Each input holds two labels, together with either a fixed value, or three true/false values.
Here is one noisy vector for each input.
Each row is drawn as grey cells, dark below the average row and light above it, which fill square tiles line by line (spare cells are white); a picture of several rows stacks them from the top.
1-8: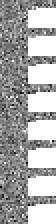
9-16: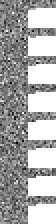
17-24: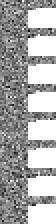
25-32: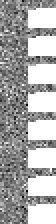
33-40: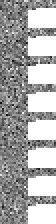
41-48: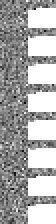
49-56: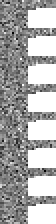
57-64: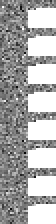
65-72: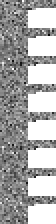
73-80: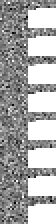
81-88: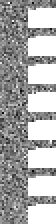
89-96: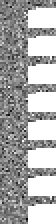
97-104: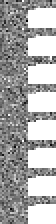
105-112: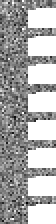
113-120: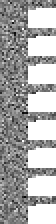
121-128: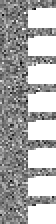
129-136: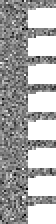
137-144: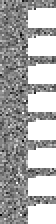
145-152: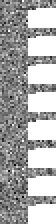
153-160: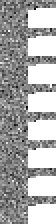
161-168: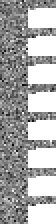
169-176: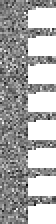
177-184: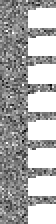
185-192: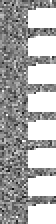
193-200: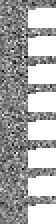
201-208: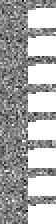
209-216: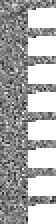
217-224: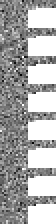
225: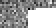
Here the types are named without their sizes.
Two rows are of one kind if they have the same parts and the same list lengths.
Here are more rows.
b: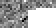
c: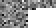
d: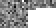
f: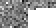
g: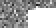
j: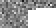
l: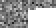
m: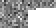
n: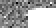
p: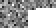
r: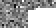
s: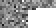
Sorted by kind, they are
b, f, g, j, l, m, n
c, d, p, r, s

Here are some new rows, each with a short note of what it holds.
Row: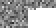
two labels and three true/false values
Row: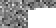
two labels and three true/false values
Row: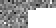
two labels and three true/false values
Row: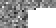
two labels and three true/false values
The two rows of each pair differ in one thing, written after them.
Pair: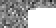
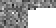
one of the two labels
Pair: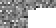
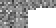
one of the three true/false values
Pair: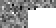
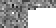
one of the three true/false values
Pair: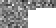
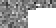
one of the two labels
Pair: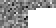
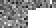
one of the two labels
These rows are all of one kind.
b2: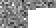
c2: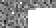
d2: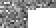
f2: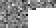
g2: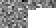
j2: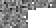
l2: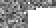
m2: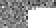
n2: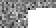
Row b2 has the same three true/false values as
c2, f2 and j2.
